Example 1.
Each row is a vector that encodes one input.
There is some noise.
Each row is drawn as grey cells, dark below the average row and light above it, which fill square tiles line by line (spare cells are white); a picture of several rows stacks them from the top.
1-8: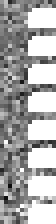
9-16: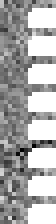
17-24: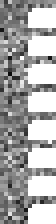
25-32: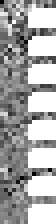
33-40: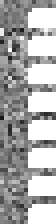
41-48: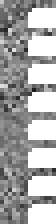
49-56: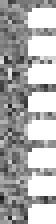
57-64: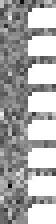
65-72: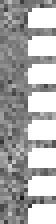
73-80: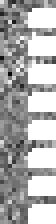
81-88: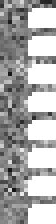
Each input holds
either a point on an 11-point circle, or a point on a 6-point line.
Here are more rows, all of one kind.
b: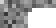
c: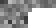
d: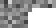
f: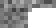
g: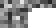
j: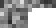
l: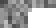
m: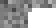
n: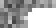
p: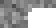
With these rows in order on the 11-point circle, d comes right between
b and g.
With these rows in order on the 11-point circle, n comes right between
b and p.
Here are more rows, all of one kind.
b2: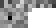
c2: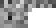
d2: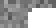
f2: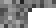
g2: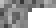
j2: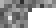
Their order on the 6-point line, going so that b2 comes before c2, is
d2, f2, b2, g2, c2, j2.
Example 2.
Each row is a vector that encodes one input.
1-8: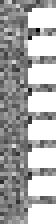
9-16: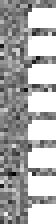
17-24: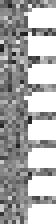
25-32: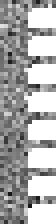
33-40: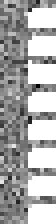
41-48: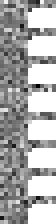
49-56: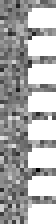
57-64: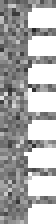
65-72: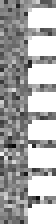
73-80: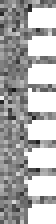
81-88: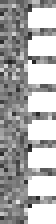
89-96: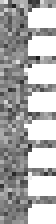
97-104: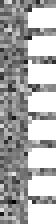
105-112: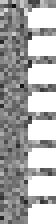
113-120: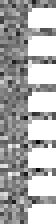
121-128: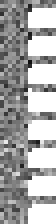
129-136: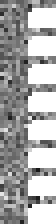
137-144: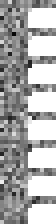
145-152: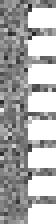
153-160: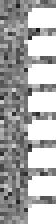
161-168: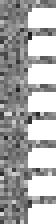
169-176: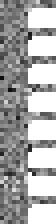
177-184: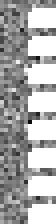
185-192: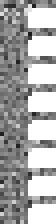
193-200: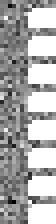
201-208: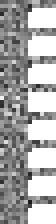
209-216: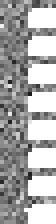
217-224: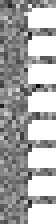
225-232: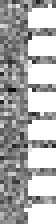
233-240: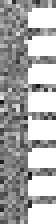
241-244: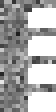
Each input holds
a point on a 20-point line, together with either a point on a 14-point circle, or a fixed value.
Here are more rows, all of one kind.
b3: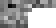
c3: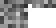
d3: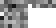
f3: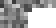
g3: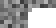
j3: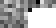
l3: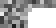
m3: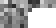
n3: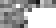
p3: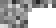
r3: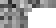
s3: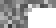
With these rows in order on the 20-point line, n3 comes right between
p3 and s3.
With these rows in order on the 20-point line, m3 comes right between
g3 and r3.
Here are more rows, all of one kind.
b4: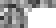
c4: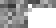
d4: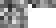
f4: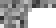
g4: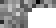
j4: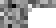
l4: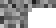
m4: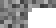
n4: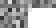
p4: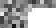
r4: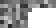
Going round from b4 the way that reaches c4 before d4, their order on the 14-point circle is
b4, p4, n4, f4, g4, l4, m4, r4, j4, c4, d4.
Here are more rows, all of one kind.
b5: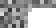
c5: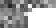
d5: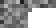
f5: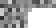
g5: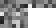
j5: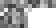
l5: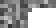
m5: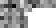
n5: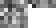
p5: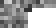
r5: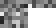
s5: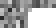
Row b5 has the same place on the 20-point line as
g5, j5, n5 and r5.
